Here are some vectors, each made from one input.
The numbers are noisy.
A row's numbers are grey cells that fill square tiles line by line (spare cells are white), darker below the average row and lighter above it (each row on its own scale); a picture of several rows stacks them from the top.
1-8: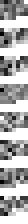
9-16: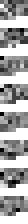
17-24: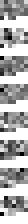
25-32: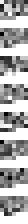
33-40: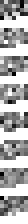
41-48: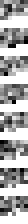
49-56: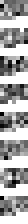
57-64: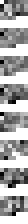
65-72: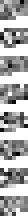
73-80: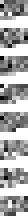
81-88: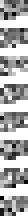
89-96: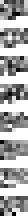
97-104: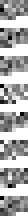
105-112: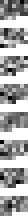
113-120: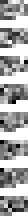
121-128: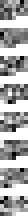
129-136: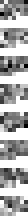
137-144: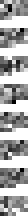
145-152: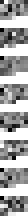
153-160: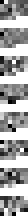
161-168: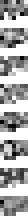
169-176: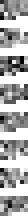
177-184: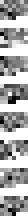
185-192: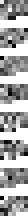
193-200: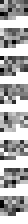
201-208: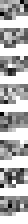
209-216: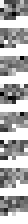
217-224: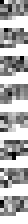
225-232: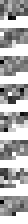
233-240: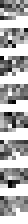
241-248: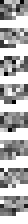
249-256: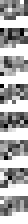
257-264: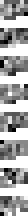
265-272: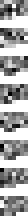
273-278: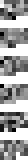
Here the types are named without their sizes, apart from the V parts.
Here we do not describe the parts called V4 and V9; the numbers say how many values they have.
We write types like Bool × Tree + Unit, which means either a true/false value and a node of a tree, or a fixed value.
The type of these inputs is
Bool × (Line + V4) + V9.
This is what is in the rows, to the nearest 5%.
About 65% of them hold a true/false value, together with either a point on a line, or a value of V4. The rest hold a value of V9.
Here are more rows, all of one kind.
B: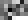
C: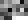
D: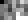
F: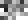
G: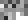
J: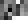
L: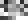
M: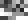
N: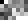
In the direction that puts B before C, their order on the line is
G, D, N, J, M, B, L, C, F.
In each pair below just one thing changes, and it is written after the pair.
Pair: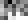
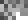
the place on the line
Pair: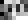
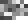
the true/false value
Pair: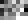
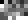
the true/false value
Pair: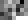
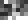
the place on the line
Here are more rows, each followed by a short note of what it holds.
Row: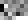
a value of V9
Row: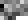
a value of V9
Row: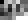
a point on a line and a true/false value
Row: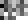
a point on a line and a true/false value
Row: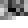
a true/false value and a value of V4
